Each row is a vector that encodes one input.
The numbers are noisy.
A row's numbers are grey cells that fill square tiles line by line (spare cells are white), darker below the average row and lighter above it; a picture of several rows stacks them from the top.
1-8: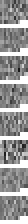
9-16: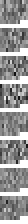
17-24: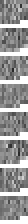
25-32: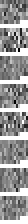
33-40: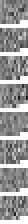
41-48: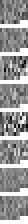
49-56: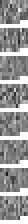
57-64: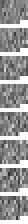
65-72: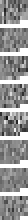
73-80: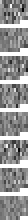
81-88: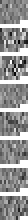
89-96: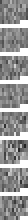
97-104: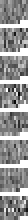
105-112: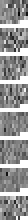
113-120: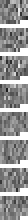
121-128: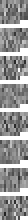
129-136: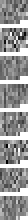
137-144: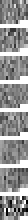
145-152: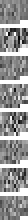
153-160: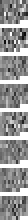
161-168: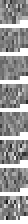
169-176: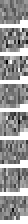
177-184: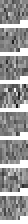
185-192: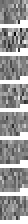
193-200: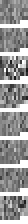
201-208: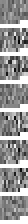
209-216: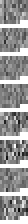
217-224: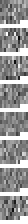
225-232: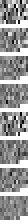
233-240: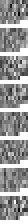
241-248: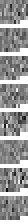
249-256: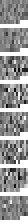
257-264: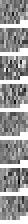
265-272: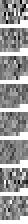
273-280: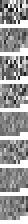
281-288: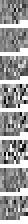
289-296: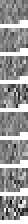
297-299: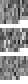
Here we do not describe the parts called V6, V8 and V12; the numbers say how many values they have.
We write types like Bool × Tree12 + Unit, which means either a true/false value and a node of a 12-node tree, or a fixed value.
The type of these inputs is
Bool × Line4 + (Line5 + V6) × V12 + V8.
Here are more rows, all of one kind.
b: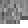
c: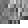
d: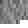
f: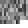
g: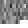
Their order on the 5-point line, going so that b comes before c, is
d, b, g, c, f.
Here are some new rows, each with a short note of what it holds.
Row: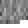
a point on a 5-point line and a value of V12
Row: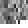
a value of V8
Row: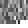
a value of V8
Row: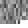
a point on a 4-point line and a true/false value
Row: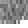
a value of V8
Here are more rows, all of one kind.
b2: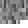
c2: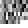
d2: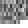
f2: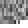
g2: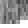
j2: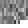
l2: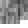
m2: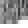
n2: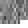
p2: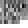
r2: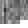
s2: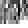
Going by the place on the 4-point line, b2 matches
p2 and r2.
